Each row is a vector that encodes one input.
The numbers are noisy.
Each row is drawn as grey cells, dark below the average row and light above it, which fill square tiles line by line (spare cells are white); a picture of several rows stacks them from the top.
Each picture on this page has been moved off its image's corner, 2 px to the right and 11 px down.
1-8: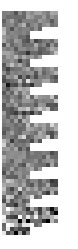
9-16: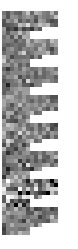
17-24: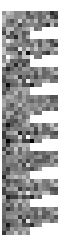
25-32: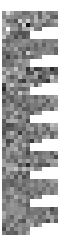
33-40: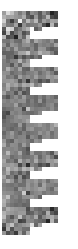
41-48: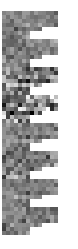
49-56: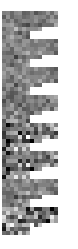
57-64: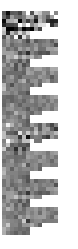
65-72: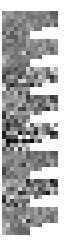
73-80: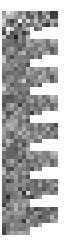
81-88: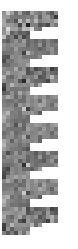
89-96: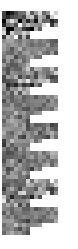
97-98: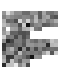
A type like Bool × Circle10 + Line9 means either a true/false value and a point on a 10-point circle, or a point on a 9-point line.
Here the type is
Bool × Line7.
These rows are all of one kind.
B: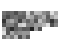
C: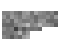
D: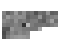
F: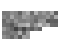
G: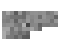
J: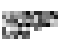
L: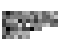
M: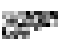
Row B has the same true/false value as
G and J.
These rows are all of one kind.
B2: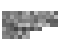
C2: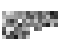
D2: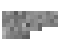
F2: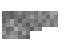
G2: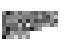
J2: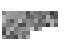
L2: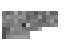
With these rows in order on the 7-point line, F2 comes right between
J2 and L2.
